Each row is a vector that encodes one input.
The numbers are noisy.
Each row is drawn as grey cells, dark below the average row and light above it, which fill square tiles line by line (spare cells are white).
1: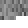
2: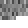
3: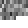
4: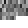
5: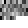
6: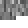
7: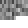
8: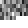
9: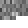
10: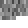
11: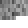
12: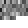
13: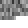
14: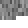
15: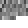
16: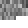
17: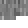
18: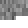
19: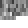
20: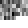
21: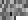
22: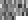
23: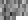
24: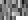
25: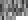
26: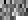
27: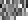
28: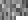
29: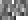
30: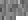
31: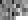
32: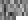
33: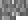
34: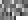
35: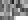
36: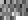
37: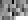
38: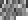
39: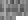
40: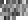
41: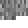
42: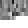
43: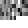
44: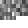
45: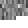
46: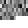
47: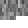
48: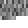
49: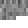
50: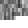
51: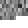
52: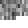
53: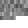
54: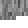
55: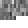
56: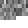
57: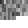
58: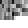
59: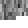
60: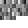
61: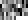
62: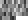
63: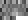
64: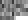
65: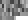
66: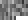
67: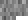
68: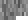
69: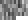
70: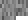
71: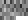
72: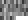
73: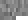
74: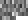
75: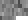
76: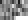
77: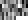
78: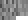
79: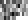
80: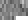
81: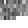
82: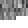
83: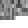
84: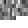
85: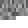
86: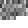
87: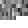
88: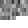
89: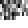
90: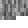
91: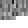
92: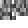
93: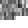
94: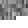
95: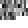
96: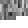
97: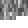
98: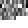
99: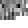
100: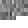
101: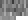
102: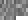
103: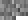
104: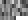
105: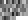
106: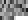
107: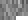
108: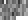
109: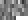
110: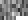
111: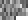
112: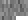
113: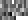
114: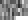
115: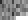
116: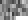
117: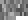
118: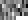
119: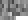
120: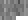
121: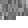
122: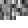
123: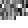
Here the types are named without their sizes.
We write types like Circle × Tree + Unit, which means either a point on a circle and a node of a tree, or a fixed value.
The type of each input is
Circle × (Label + Line).
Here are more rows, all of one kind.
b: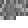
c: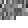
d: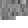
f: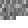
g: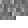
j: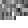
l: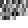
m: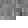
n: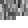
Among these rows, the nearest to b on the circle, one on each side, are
f and m.
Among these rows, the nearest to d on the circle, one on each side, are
f and j.
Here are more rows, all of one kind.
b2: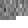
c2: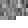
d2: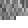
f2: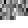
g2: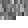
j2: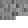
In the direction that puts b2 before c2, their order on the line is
f2, d2, g2, b2, j2, c2.
